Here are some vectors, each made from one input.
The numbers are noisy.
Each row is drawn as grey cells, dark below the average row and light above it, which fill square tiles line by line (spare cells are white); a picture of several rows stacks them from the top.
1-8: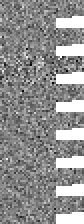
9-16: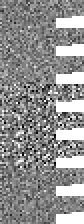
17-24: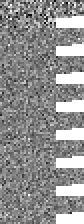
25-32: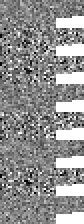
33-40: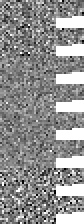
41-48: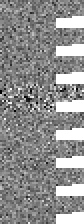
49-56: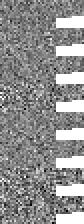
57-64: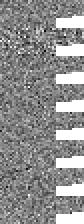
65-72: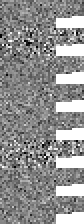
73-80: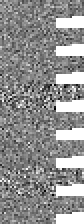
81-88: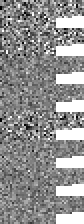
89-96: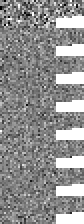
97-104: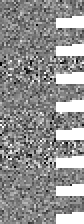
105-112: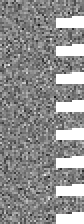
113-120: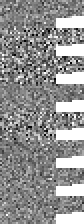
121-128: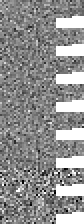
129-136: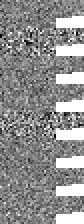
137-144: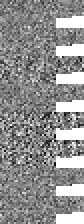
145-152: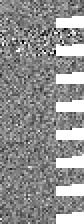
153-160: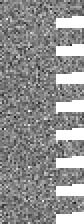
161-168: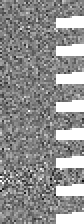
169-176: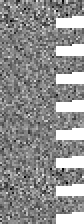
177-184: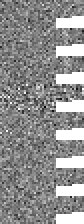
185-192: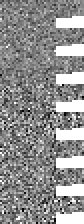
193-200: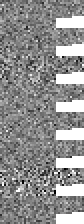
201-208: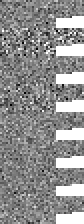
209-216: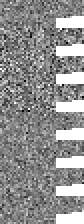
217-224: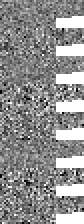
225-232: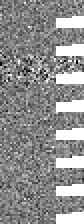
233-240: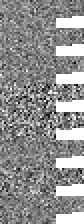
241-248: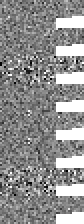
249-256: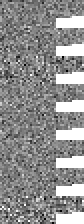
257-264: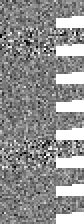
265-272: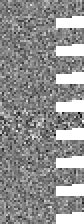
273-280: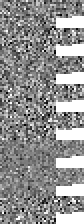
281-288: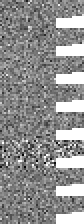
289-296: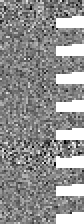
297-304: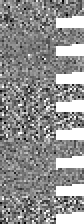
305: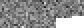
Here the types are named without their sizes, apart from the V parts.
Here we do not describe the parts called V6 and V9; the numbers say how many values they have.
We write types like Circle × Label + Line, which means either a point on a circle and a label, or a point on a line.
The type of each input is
Bool × Bool × Bool × Bool × V9 + Circle + V6.
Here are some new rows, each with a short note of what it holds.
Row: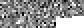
a point on a circle
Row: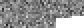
four true/false values and a value of V9
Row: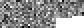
a value of V6
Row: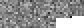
four true/false values and a value of V9
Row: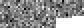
a value of V6
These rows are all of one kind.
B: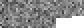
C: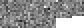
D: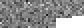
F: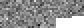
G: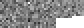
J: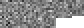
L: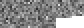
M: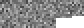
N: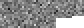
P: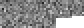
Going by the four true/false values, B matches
D and G.
